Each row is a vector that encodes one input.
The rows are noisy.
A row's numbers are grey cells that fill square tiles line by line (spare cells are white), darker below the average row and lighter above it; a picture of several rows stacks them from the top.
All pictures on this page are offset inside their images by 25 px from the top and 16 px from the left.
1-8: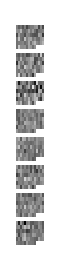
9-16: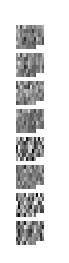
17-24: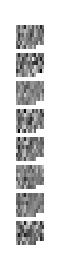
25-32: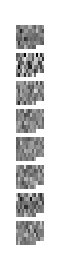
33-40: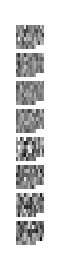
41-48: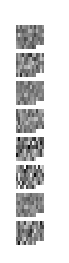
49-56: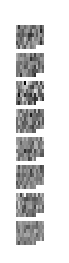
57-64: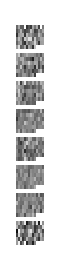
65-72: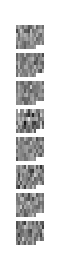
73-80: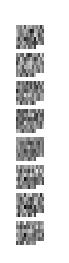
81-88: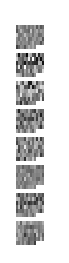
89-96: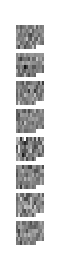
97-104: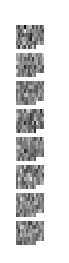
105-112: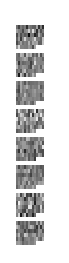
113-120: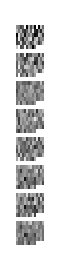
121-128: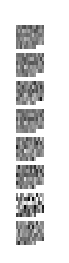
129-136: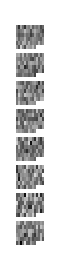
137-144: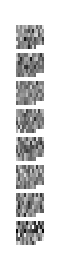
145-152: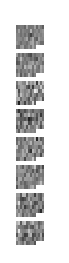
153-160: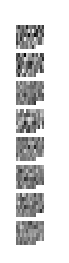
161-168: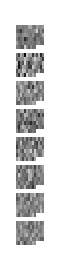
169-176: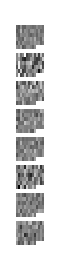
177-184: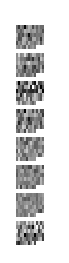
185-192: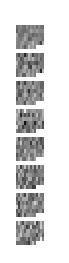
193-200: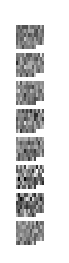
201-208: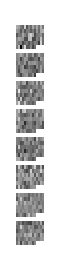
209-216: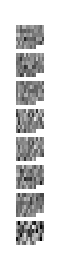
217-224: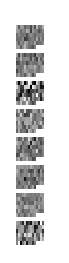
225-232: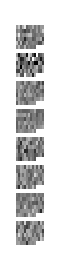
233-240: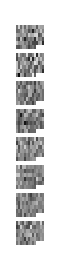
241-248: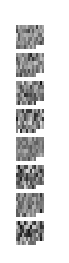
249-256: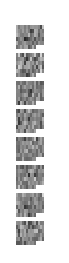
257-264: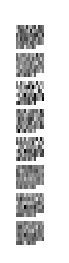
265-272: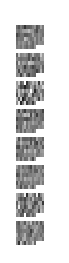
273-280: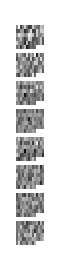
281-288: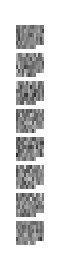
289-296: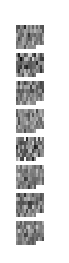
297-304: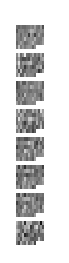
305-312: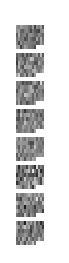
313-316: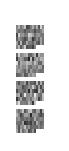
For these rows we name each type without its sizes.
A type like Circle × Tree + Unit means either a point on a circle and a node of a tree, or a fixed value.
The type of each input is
Circle × (Line + Tree).
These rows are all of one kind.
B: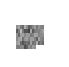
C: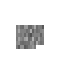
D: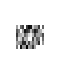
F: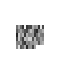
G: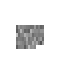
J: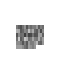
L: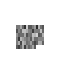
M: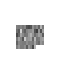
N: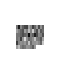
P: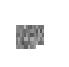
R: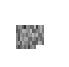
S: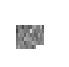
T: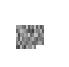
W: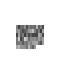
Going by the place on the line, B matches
D, M and T.
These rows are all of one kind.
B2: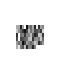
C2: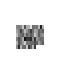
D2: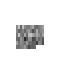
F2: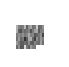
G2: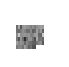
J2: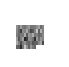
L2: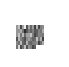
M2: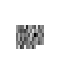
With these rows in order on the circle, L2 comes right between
B2 and M2.
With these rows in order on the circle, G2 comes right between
D2 and M2.
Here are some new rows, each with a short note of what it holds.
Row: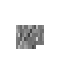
a point on a circle and a node of a tree
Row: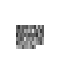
a point on a circle and a point on a line
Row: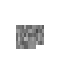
a point on a circle and a point on a line
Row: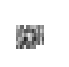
a point on a circle and a node of a tree
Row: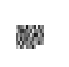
a point on a circle and a node of a tree
